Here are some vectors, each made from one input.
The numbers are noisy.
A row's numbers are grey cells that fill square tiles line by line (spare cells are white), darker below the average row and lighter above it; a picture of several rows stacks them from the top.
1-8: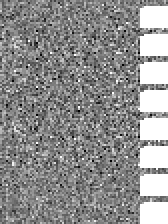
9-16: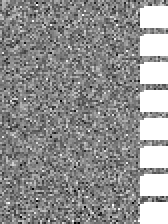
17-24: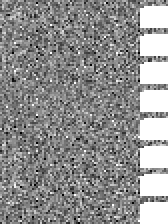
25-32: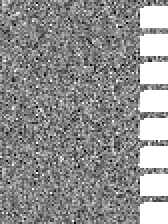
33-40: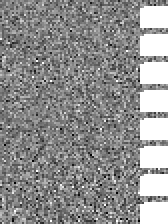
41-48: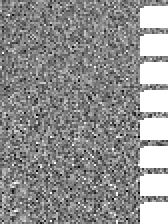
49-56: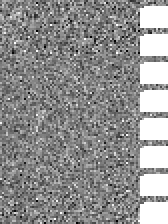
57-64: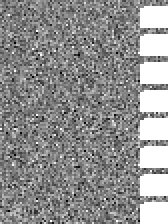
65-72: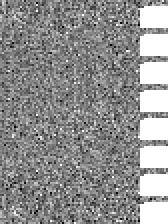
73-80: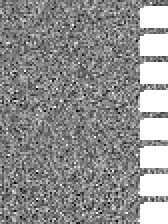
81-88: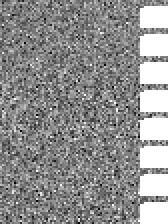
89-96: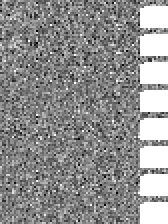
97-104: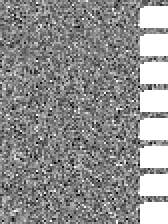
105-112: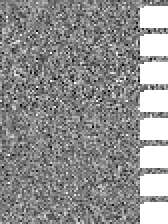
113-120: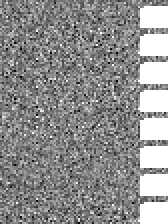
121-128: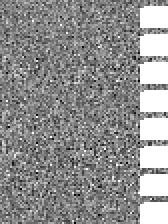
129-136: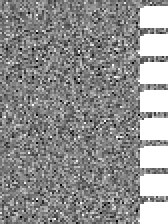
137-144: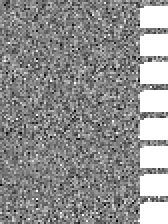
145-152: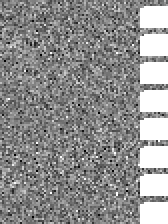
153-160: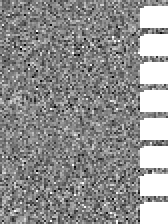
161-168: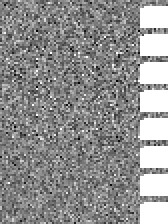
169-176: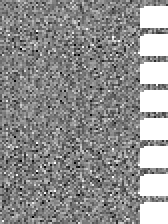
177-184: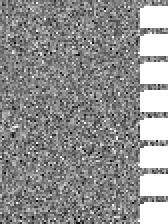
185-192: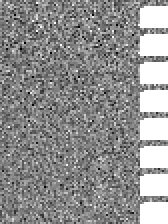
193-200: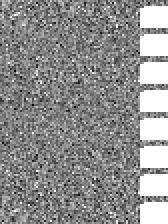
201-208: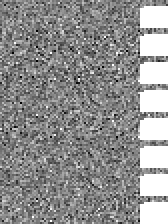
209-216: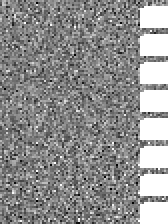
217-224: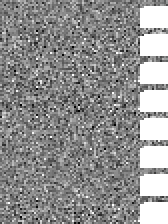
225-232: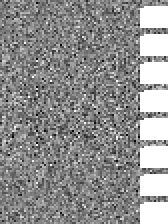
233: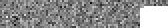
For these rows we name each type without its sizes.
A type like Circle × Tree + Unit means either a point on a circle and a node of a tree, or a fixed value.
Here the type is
((Bool × Circle + Line) × Line + Tree) × Line × Line.
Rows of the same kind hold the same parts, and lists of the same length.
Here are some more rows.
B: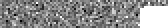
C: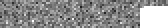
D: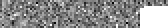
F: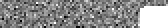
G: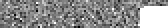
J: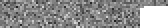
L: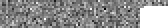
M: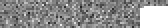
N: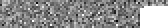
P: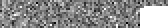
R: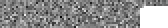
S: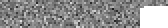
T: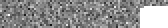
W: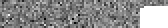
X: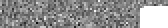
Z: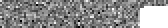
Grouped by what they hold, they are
B, F, T, W, Z
C, D, G, M, P, R, X
J, L, N, S

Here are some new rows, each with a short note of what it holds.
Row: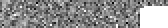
a point on a circle, a point on each of three lines and a true/false value
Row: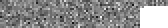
a point on each of two lines and a node of a tree
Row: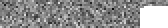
a point on each of four lines
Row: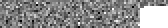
a point on each of two lines and a node of a tree
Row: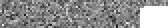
a point on each of two lines and a node of a tree
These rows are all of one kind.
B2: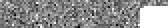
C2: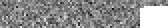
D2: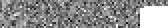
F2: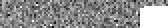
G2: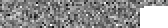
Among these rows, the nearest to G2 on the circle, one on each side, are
D2 and F2.
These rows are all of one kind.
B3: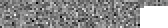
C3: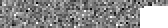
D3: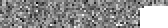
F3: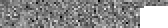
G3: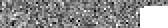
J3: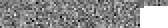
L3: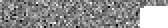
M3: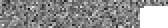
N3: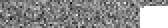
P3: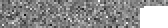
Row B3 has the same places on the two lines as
F3 and J3.
